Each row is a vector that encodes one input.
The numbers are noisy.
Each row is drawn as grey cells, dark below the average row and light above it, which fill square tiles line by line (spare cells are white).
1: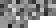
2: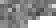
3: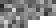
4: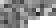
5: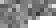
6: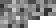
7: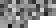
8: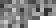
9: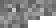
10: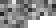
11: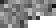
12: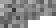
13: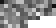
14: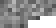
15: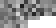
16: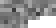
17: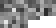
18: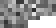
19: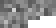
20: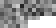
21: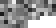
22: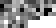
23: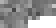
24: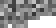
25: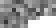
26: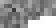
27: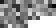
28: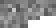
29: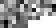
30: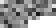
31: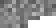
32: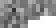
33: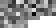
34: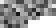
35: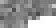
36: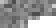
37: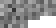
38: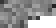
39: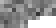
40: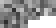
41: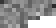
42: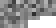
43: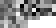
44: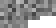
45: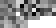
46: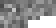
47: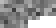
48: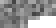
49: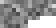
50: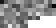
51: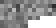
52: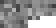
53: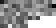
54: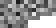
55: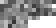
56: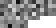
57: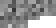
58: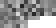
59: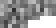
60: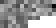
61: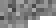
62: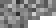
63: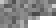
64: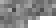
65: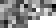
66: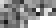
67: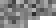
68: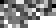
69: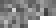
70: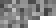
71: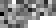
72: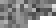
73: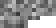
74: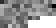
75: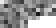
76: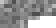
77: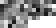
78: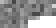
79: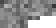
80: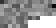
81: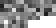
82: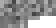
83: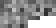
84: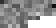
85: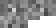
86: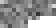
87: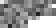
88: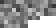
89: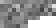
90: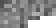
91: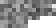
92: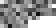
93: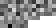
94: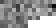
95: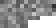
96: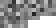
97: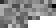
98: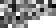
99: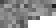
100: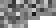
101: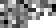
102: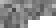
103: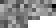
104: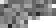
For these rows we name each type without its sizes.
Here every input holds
a true/false value, together with a list of points on a line.
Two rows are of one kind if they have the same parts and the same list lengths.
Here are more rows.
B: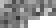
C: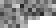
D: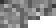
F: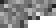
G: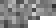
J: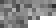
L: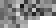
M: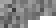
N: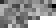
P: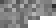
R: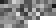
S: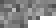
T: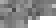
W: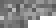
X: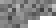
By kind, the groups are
B, J, S, W
C, L, R
D, N, P, T
F, G, M, X

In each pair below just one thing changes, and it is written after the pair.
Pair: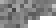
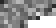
the true/false value
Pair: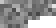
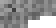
the place on the line in item 1 of the list
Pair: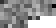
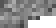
the place on the line in item 1 of the list
